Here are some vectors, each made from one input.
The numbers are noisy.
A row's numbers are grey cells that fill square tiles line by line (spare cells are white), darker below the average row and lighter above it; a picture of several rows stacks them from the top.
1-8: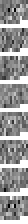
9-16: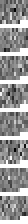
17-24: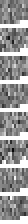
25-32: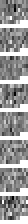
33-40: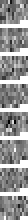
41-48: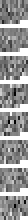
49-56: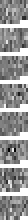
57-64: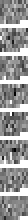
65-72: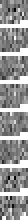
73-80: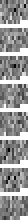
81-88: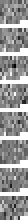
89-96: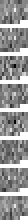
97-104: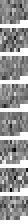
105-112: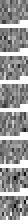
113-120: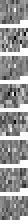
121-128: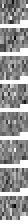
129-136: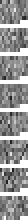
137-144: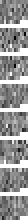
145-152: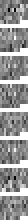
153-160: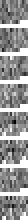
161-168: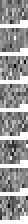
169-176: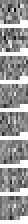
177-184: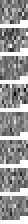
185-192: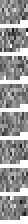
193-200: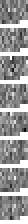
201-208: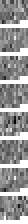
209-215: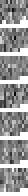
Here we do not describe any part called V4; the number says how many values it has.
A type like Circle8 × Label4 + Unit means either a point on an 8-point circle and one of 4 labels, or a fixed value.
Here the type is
(Label6 + Line9) × List2(V4).
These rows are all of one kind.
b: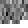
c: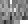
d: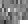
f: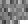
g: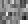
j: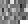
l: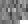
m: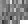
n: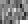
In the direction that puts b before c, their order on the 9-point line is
b, m, f, l, d, c, n, g, j.
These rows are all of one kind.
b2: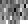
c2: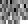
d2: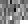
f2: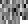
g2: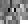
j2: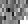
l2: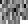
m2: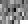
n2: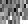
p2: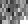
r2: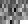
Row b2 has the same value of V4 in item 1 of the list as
n2, p2 and r2.
